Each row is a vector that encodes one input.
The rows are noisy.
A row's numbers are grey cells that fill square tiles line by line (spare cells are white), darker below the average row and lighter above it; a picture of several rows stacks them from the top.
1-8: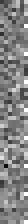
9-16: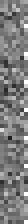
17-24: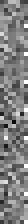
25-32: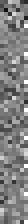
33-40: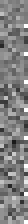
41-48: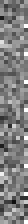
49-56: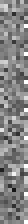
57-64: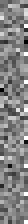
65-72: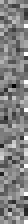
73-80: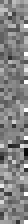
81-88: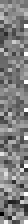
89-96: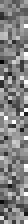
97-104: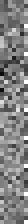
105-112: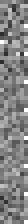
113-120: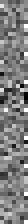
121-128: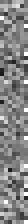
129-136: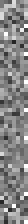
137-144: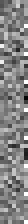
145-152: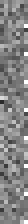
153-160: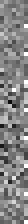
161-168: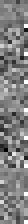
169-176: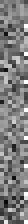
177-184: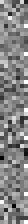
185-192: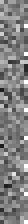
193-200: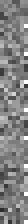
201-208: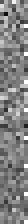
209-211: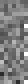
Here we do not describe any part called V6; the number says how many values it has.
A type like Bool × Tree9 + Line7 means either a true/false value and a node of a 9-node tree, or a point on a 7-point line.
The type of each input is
(Bool × Bool × Bool × Bool + V6) × (Line5 + Tree11).
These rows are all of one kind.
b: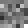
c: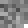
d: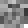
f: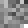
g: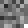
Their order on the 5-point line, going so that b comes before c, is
b, f, c, d, g.
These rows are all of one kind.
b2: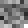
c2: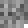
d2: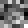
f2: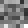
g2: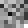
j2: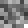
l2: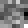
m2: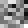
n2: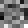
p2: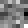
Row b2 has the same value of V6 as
f2, g2, j2 and m2.
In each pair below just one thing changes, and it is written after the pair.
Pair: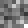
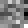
the place on the 5-point line
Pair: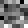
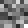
the value of V6
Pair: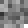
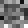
the value of V6
